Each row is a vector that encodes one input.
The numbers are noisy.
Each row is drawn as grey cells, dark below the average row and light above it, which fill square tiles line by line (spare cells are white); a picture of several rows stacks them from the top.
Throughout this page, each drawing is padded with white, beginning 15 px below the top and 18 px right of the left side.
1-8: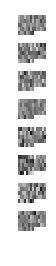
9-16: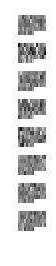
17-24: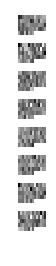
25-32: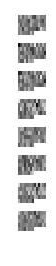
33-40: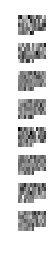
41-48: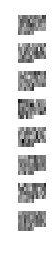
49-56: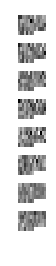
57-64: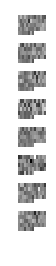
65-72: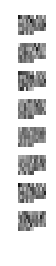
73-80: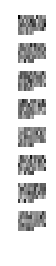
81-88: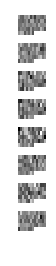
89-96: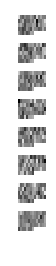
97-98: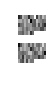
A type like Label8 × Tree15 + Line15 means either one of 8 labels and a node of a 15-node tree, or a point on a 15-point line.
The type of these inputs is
Bool × Line4 + List3(Line5).
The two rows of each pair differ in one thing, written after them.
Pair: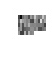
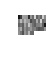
the place on the 4-point line
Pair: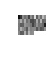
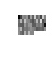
the place on the 4-point line
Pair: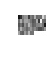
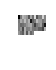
the true/false value
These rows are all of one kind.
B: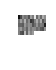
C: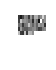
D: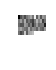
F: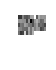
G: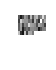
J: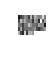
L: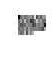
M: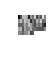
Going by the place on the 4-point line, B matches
L and M.
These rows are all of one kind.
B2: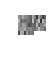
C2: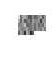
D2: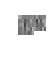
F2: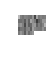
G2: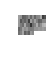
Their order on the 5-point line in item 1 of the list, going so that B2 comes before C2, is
G2, B2, C2, F2, D2.
